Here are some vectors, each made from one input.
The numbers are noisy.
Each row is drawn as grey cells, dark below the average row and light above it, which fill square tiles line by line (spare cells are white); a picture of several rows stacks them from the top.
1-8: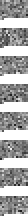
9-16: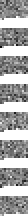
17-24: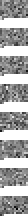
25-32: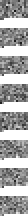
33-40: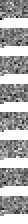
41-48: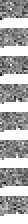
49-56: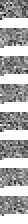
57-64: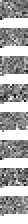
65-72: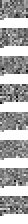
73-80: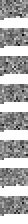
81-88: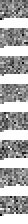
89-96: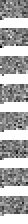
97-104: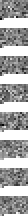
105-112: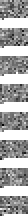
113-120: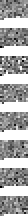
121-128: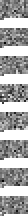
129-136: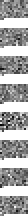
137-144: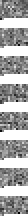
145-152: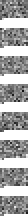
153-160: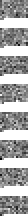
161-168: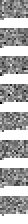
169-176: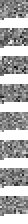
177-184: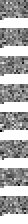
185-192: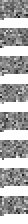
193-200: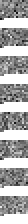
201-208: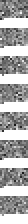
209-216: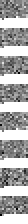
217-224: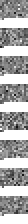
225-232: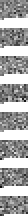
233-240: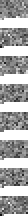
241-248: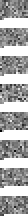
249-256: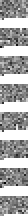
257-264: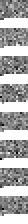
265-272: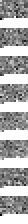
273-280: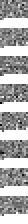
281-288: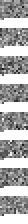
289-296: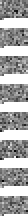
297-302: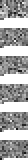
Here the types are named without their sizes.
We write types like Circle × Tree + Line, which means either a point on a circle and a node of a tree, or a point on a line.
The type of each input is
Bool × Bool × Bool + List(Line) + Tree × Tree × Tree.
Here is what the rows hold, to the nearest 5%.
About 30% of them hold a node of each of three trees. About 30% of them hold three true/false values. The rest are lists of points on a line.
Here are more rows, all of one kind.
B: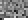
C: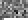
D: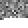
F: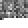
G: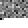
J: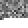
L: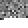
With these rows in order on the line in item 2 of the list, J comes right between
C and F.
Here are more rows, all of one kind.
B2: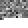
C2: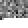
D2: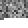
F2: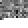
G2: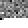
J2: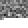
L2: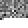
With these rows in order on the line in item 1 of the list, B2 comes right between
F2 and J2.
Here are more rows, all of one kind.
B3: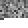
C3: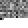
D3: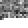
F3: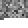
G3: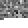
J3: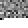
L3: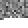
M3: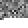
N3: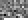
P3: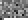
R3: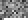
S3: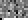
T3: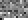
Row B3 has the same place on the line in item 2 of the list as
J3, L3, N3 and T3.
